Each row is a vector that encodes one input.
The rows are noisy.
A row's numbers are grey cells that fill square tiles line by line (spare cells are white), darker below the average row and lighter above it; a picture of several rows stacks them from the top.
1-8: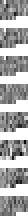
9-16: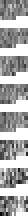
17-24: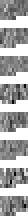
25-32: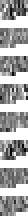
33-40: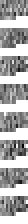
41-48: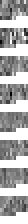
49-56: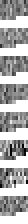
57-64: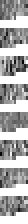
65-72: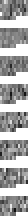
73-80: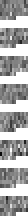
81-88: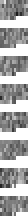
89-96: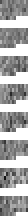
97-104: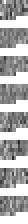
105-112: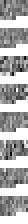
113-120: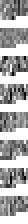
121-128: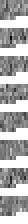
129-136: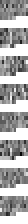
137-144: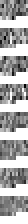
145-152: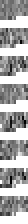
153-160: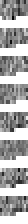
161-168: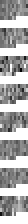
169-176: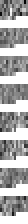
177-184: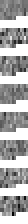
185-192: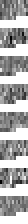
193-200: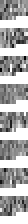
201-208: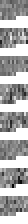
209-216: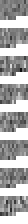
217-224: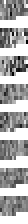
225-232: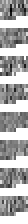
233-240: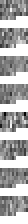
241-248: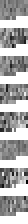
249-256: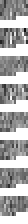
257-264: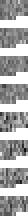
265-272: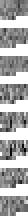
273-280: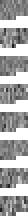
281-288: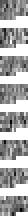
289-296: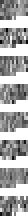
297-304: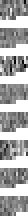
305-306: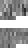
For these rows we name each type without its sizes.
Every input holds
either a node of each of two trees, or four true/false values.
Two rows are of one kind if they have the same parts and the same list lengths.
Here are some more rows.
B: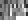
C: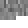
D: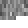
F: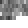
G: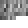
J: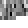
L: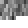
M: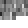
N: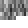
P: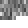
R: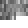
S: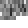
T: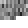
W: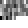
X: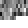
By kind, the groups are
B, C, D, F, L, M, N, P, R, S
G, J, T, W, X

